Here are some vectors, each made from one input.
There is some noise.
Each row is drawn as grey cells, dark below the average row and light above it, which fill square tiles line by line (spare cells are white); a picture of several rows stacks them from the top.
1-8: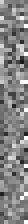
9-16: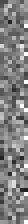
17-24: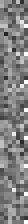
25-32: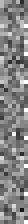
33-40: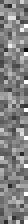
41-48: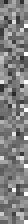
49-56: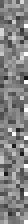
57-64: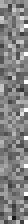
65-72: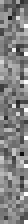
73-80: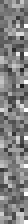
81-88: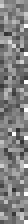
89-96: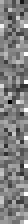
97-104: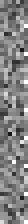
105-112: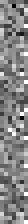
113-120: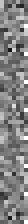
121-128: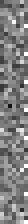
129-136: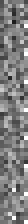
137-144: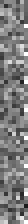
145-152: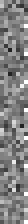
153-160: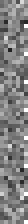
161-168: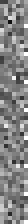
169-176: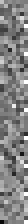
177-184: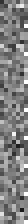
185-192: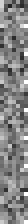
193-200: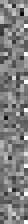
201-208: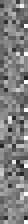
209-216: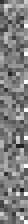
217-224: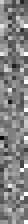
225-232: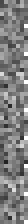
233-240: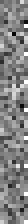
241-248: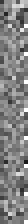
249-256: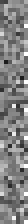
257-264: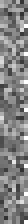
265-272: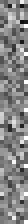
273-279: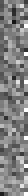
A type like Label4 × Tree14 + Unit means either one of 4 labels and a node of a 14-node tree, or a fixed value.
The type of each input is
Bool × Bool × Bool + Circle19 + Unit.
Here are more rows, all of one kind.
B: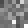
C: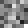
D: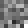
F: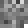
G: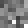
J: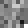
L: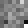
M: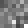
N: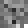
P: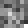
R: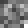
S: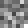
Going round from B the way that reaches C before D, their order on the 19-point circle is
B, S, F, L, P, C, J, N, D, R, G, M.
